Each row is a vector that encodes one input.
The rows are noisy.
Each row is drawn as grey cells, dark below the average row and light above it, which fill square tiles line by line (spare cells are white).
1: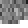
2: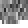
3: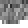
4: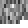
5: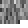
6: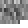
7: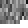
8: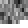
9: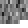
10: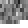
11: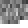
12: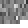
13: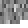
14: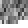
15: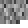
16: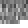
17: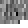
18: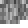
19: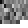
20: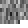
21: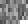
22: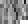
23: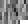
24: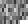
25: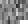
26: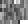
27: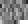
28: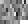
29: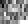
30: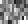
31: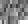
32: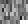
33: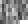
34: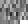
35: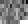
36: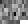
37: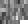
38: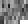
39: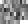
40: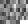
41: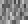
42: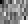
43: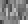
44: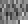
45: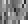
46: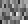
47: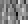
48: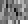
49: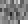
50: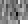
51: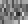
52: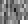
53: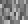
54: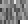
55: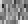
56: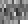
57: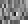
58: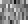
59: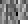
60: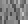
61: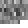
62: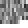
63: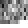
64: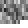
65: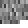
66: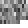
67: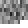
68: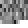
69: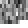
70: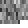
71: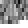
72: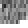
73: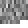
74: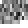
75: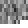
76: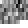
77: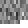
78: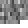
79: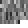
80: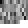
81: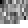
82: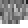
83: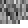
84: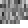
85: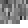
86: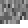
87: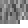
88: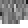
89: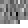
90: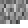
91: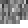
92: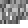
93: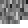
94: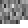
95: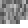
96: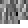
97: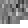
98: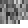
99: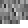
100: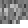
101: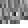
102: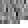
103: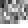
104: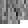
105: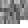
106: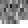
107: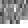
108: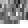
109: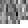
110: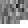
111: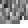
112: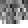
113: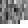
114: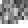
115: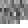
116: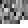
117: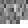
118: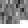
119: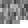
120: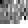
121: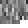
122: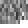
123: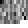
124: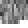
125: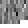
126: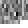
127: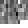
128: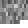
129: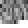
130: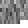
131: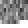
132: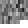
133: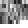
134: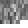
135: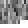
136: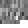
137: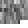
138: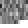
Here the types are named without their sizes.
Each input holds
either three true/false values, or a list of points on a line.
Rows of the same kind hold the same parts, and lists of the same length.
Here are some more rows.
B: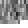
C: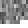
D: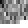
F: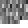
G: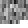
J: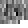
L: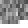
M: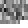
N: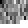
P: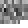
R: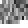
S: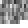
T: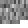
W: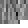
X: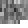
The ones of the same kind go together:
B, J, M, P, W, X
C, G, S, T
D, N
F, L, R

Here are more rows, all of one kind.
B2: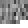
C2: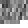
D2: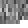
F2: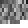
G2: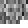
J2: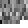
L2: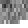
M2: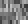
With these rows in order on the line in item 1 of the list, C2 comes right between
B2 and L2.
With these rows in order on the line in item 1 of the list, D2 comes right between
F2 and L2.
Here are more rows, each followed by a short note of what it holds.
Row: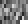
a list of two items
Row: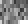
a list of one item
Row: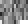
a list of one item
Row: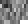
a list of two items
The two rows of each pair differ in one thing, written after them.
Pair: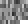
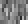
the place on the line in item 1 of the list
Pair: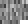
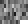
the place on the line in item 2 of the list
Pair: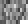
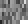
the place on the line in item 1 of the list
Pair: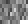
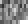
the place on the line in item 2 of the list
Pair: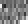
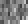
the place on the line in item 1 of the list
